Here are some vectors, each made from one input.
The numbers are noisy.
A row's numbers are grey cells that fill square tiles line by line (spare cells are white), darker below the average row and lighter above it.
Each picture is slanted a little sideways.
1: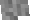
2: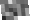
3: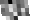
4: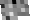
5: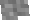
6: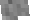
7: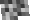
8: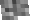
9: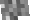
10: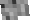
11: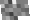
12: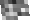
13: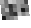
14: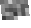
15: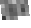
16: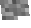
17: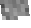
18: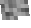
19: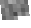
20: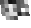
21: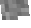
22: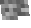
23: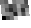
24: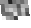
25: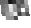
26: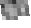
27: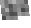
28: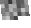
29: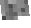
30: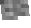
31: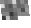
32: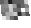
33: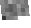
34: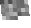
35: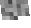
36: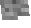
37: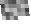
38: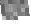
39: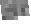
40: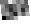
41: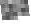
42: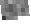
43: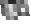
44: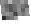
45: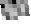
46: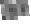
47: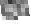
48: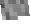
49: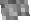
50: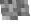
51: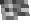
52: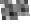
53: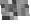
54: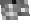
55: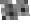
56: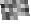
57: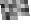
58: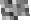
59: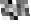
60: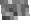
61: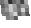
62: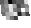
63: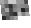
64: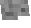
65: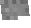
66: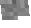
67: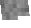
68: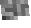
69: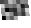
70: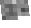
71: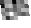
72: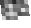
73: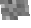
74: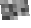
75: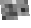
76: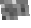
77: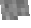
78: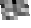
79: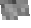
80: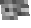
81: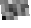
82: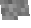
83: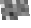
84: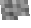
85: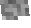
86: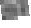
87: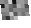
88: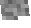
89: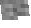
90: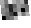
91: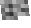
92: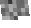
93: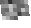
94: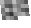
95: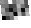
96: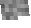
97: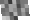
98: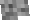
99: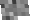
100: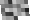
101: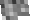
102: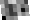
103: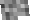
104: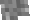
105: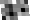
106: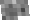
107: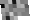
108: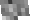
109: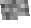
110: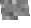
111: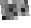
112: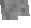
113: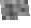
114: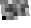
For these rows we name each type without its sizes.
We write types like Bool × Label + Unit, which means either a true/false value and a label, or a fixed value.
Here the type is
(Bool × Bool × Bool + Unit) × Label.
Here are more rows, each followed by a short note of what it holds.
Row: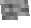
a label
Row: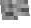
a label and three true/false values
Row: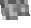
a label and three true/false values
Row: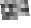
a label
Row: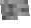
a label
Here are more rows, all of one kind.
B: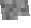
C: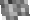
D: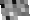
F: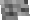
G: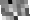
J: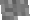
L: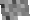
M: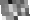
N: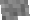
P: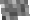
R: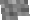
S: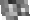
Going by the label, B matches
F, J and S.
